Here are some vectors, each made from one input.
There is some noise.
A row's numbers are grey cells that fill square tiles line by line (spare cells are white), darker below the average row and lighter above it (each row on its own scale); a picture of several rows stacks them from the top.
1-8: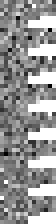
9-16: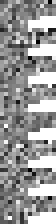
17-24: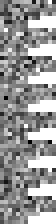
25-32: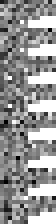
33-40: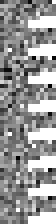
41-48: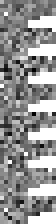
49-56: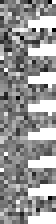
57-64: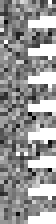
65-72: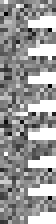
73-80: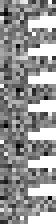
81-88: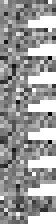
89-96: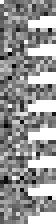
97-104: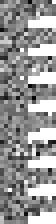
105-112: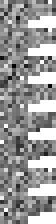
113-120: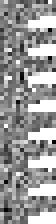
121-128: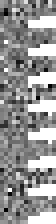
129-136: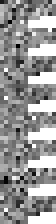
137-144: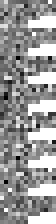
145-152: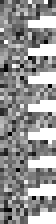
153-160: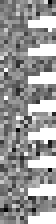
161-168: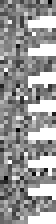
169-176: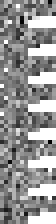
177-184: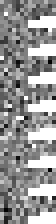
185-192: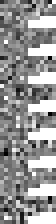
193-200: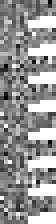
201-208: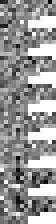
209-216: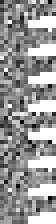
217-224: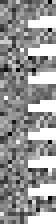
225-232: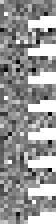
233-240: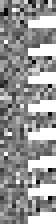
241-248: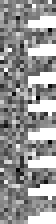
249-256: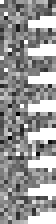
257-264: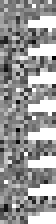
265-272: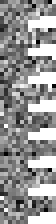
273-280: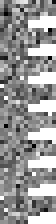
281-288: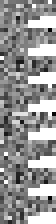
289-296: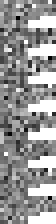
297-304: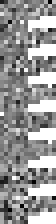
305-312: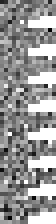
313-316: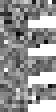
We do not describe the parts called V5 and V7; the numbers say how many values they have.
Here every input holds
a true/false value, a value of V5 and a value of V7, together with either a point on an 11-point circle, or a fixed value.
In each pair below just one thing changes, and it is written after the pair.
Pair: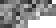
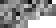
the place on the 11-point circle
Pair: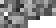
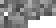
the value of V7
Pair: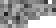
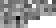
the true/false value
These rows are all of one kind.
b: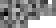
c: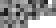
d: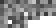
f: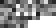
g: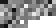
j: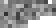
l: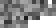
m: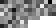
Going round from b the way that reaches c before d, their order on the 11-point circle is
b, f, l, m, g, j, c, d.
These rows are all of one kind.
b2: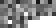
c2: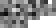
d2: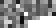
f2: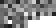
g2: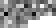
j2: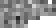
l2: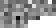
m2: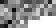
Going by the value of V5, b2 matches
d2 and f2.
